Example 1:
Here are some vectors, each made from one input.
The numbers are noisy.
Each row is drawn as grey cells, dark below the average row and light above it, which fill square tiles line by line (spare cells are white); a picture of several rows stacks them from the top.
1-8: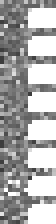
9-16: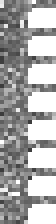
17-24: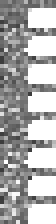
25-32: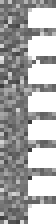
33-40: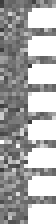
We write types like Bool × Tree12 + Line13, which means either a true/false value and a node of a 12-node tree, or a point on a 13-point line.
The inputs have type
Bool × Bool × Bool.
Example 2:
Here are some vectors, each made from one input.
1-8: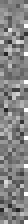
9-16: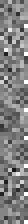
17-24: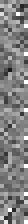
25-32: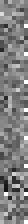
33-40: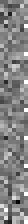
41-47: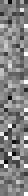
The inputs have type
Label9.
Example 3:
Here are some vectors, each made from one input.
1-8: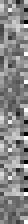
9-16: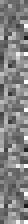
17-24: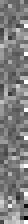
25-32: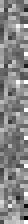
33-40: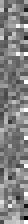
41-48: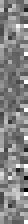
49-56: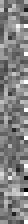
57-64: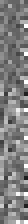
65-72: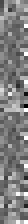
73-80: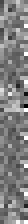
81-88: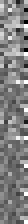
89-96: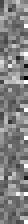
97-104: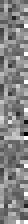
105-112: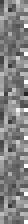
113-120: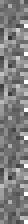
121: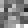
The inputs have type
Line6.
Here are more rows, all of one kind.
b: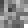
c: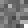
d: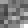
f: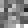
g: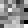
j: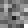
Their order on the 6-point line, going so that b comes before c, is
b, j, c, d, f, g.
